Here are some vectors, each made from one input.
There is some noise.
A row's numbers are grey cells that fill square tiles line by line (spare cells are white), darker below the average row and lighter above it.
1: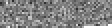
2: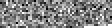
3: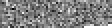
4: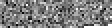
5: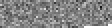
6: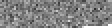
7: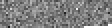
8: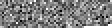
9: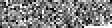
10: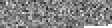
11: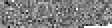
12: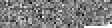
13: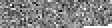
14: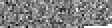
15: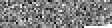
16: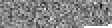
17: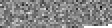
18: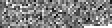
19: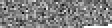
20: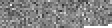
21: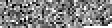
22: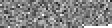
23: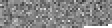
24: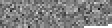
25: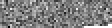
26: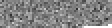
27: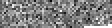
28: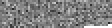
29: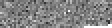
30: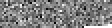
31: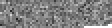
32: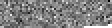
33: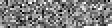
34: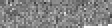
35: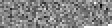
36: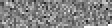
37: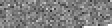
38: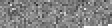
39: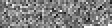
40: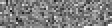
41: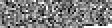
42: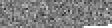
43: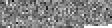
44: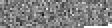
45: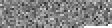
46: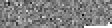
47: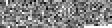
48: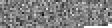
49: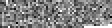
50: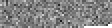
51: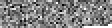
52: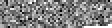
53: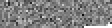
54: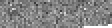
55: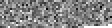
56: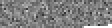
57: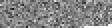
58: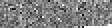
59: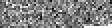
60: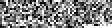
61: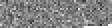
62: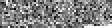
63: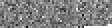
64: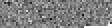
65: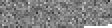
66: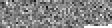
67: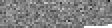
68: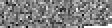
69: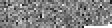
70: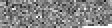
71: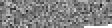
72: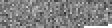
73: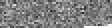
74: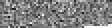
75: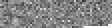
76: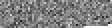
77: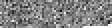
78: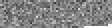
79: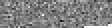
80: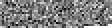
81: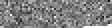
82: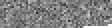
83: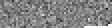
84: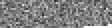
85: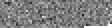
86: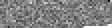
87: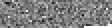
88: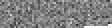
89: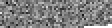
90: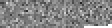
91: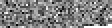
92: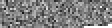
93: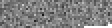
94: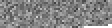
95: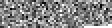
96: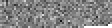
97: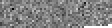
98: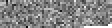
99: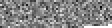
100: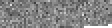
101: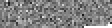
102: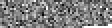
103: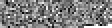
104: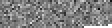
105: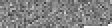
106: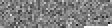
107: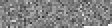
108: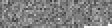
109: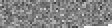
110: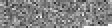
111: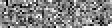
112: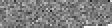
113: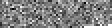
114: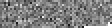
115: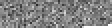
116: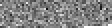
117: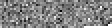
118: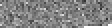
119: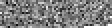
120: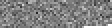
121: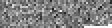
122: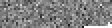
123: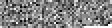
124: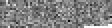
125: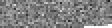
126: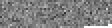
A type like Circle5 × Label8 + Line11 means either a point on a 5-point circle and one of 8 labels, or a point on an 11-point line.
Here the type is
(Circle8 + Label5) × Line5.
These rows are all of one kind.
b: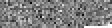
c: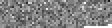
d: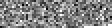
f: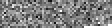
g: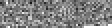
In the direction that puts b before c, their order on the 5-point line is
b, f, c, g, d.
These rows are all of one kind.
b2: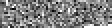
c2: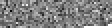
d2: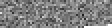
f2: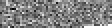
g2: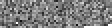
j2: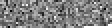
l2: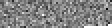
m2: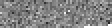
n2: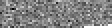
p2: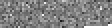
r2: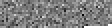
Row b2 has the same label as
g2 and r2.
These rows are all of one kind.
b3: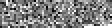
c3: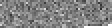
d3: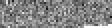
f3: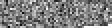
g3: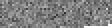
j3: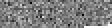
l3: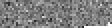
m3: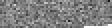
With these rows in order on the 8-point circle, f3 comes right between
b3 and m3.
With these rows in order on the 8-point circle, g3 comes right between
d3 and j3.
